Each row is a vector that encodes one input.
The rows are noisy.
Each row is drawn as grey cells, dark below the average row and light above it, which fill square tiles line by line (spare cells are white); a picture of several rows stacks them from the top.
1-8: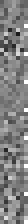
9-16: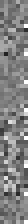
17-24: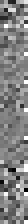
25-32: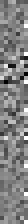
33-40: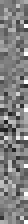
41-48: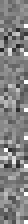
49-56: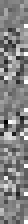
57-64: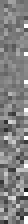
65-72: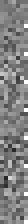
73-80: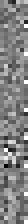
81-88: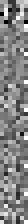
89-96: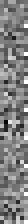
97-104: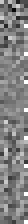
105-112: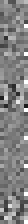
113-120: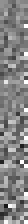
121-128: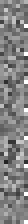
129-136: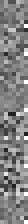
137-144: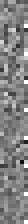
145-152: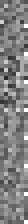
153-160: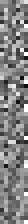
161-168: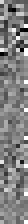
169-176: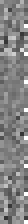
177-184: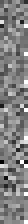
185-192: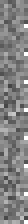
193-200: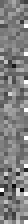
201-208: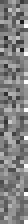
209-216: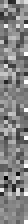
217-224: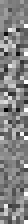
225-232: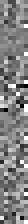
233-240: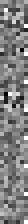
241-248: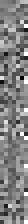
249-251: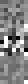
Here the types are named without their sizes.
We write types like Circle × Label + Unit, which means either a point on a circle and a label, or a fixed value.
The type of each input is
Bool × Bool × Bool × Bool × Circle × Circle × (Circle + Unit) + Unit.
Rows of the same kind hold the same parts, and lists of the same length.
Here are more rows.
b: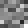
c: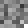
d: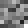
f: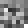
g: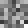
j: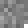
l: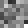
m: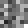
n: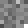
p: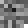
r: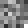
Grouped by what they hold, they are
b, f, g, j, m, n
c, d, l, r
p

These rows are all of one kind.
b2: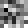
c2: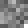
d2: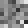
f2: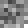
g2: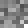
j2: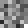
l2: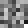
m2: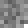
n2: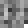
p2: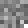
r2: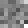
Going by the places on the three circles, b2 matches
c2, g2, n2 and p2.
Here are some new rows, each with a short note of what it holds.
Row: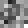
a point on each of three circles and four true/false values
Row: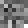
a fixed value
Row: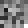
a point on each of two circles and four true/false values
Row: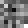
a fixed value
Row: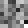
a point on each of two circles and four true/false values
